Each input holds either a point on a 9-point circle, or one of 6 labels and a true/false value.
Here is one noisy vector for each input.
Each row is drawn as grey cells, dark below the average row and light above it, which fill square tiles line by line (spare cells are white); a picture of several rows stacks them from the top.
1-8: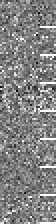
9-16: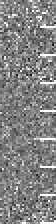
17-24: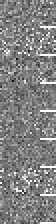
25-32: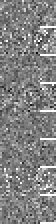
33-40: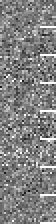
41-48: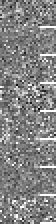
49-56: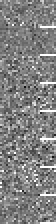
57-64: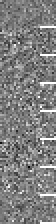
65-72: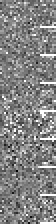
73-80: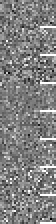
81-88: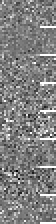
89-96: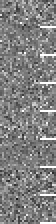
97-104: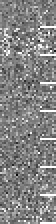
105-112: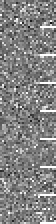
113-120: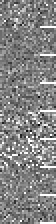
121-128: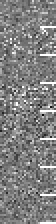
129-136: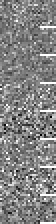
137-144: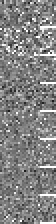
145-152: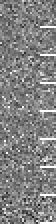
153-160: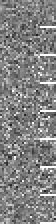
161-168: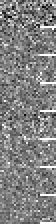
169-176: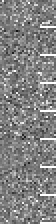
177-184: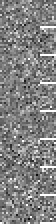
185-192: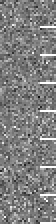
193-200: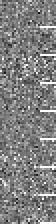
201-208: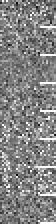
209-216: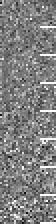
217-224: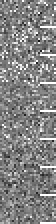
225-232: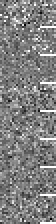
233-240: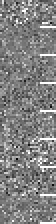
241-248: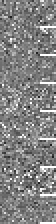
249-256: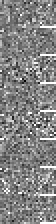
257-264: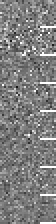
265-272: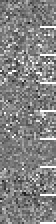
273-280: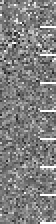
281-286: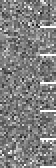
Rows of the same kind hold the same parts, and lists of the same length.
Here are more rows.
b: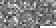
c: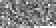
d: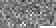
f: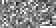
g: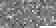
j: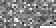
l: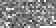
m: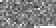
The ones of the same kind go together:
b, j
c, d, f, g, l, m

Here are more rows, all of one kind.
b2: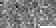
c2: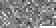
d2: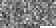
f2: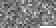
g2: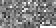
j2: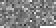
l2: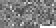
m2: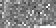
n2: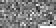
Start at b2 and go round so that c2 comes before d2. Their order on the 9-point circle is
b2, n2, l2, c2, g2, f2, j2, d2, m2.
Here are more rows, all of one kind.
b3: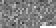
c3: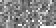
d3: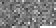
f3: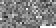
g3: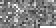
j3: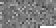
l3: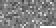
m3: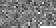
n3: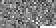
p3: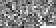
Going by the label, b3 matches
l3, m3 and p3.
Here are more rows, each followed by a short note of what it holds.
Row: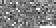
a point on a 9-point circle
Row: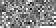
a point on a 9-point circle
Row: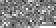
a point on a 9-point circle
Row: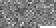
a point on a 9-point circle
